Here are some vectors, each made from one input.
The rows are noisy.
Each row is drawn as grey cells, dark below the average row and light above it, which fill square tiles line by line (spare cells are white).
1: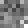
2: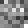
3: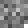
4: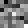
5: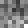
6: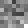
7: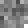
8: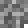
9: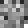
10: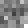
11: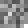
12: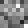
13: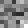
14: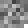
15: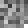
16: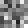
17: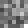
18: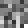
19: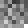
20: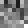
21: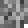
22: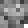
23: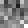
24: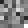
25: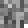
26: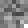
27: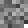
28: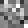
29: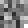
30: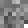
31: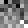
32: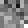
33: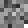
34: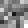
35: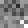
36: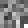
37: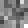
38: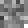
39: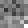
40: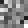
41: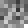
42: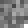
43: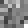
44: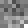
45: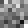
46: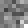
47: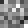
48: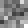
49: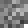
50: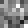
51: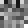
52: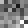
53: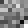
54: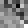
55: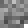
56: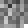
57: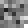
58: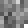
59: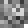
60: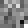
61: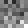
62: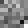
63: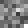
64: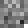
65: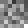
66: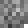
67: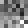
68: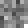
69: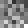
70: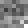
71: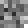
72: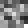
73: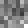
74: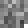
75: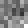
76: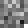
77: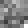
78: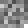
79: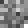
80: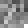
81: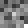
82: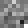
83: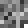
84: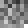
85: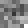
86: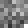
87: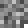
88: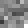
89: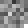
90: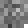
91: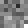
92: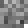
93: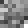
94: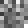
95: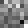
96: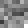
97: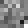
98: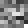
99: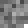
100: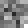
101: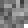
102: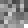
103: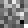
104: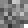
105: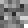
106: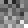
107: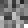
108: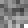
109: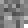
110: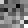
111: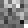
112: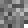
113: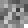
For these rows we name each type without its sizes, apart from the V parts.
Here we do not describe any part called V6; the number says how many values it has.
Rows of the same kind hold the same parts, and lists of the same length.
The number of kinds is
4.
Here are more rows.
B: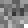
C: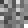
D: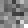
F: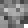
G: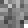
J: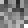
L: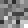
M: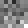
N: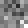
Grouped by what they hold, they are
B, G, J
C, D, N
F
L, M

